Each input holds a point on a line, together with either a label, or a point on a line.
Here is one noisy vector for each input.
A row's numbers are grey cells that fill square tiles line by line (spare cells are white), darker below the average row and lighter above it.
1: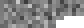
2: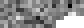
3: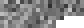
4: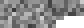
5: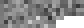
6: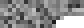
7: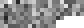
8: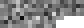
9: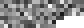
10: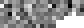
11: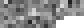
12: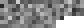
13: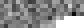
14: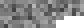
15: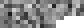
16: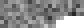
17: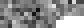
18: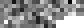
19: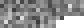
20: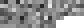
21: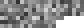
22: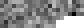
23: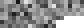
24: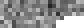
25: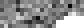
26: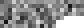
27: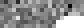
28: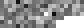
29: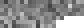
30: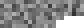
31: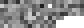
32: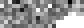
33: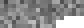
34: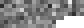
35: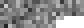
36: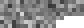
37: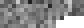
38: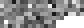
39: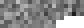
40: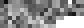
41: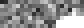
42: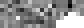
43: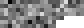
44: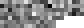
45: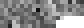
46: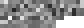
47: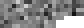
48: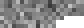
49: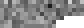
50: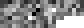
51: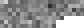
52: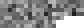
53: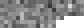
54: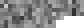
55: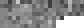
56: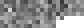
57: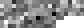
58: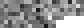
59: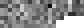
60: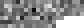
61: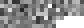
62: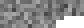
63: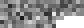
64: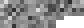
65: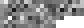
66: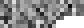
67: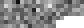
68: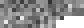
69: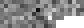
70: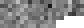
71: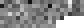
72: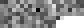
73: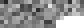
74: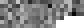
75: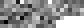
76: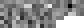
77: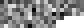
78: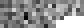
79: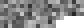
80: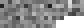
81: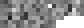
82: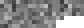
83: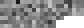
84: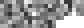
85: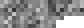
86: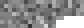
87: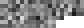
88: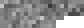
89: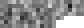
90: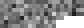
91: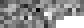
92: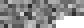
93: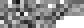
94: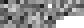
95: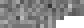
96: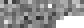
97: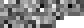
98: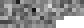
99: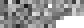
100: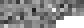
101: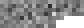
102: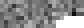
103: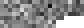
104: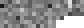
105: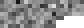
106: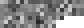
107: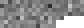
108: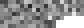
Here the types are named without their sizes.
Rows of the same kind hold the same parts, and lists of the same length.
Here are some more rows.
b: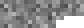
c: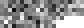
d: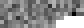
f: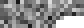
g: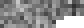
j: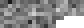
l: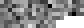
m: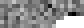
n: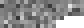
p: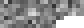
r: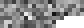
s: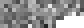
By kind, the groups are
b, c, d, g, l, m, n
f, j, p, r, s

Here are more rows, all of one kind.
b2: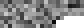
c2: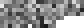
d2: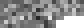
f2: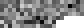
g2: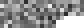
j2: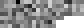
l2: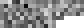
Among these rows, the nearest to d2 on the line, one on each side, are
f2 and l2.
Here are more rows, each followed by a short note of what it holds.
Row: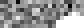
a label and a point on a line
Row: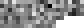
a point on each of two lines
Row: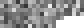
a label and a point on a line
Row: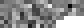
a label and a point on a line
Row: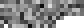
a label and a point on a line
